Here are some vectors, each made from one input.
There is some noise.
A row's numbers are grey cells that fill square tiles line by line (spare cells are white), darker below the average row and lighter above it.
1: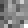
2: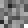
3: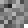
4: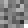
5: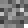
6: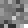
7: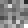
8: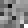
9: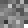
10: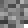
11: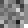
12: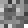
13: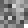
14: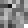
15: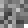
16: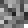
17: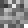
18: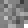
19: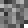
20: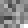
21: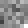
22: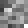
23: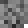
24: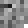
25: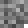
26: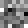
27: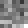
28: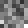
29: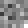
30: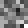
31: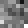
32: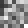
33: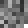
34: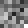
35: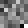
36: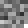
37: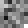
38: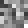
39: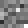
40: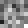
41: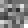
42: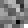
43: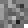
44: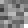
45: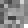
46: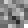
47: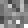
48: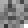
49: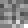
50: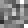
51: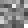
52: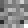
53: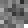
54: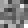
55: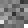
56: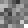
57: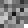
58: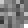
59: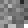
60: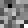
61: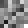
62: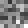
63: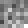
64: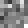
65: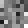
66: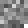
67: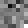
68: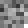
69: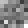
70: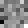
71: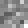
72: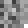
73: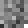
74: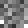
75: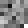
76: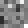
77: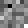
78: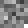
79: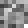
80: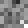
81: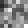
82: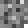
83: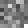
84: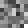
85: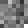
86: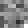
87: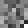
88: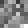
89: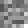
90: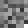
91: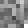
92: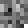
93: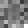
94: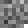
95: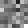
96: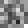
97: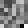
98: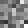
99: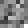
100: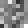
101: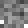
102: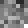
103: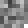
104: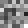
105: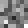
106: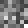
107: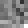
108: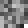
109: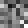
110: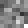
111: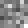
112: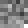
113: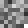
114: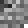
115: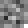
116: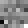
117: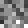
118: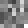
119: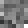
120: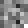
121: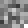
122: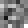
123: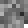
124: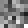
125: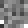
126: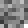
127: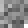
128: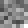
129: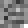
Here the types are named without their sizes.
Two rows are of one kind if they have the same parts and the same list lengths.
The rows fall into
2 kinds.
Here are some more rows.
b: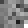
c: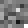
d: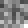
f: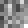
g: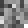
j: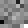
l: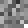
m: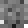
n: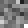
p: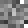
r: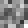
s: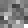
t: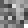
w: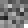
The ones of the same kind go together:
b, c, d, f, j, l, m, p, r, s, w
g, n, t

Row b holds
a point on a circle, a node of a tree and four true/false values.
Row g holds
a point on a circle and a node of a tree.
